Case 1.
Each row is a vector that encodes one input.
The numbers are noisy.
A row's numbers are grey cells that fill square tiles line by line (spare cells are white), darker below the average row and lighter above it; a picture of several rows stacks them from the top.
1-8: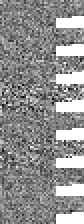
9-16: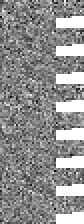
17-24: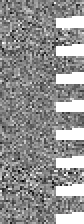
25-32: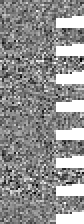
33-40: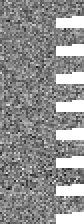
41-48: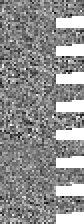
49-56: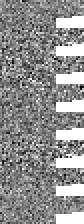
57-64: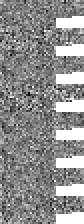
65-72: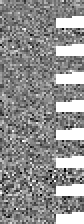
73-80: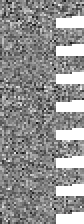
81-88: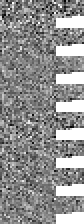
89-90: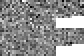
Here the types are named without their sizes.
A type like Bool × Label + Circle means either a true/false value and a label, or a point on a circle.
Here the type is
Bool × Bool × Bool × Bool.
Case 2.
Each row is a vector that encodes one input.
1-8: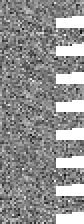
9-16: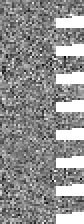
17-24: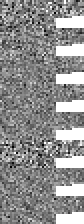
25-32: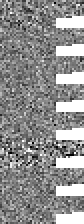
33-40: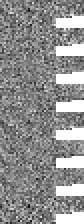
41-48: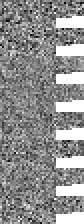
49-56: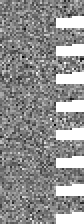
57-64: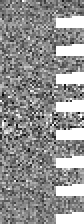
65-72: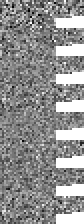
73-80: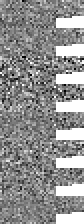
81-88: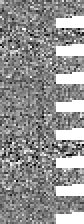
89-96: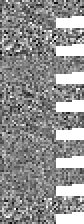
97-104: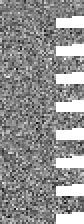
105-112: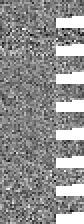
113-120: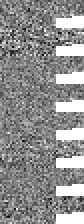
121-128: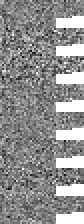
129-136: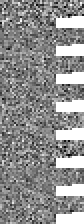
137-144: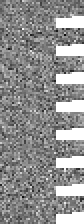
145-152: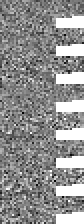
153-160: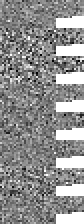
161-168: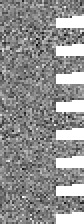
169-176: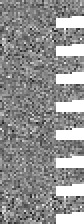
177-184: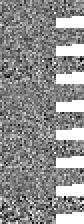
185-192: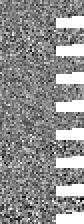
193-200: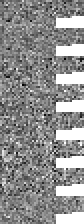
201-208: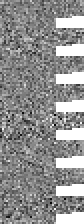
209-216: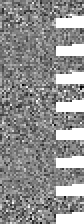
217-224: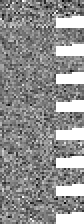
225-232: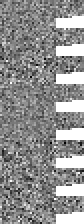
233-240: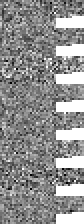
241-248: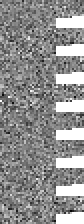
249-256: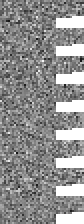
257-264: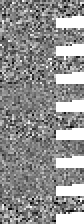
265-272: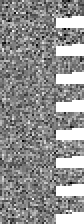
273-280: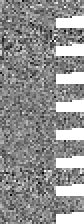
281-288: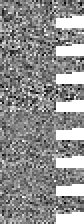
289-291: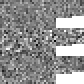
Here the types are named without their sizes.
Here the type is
Bool × Bool × Bool × Bool.
